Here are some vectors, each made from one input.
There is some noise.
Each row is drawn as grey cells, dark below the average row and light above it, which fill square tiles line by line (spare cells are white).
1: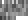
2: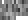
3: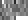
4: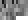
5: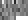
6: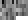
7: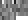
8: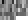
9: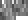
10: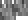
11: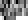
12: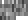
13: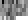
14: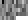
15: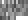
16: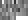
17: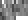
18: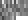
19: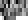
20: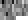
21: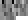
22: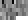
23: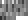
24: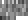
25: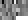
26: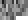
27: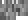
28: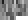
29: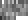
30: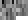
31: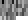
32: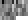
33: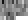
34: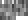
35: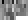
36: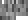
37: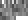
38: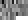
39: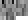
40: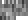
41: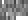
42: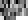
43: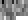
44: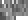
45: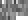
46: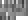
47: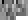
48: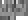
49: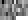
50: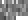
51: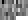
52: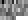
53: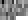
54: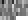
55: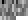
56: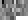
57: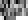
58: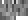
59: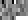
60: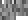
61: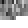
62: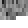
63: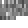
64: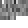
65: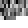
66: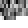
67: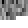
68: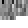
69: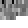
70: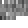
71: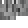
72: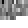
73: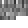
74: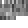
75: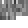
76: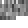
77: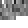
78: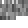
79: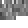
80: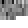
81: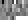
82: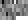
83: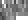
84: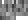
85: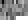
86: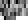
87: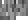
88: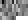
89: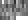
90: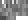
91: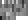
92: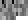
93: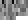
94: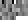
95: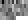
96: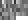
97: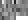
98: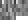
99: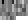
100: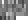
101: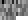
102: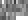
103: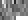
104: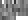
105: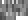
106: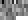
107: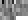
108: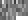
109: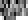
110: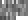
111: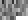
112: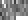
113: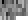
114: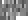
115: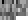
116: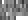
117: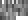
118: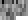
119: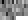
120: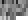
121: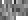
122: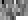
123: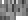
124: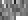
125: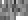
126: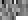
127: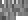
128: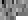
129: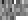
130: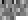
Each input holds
a list of up to two items, each a point on a 5-point circle and a point on a 5-point line.
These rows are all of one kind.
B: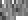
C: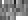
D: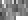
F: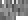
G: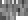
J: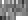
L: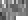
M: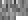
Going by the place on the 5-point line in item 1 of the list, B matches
D and L.
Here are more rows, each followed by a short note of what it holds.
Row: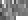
a list of one item
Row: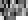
the empty list
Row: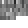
a list of one item
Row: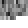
a list of two items
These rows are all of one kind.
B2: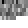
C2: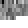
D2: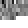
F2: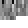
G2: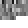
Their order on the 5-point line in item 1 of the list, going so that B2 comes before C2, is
B2, C2, F2, G2, D2.
